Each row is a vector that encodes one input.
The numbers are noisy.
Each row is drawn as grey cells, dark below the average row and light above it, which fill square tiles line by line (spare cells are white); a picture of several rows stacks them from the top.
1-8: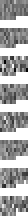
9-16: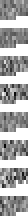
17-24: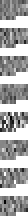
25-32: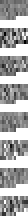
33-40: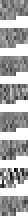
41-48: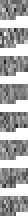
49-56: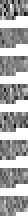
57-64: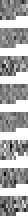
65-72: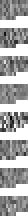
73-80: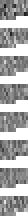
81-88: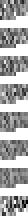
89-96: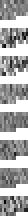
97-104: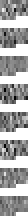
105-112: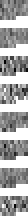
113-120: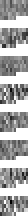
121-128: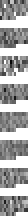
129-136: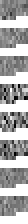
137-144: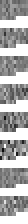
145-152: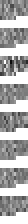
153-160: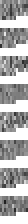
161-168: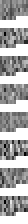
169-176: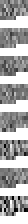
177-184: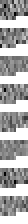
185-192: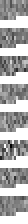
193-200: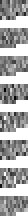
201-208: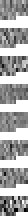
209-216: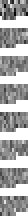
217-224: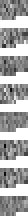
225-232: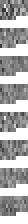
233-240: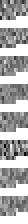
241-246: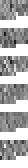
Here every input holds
either a point on a 10-point line, or a node of an 11-node tree.
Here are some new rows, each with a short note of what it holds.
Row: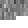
a point on a 10-point line
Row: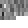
a point on a 10-point line
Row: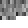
a point on a 10-point line
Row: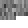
a node of an 11-node tree
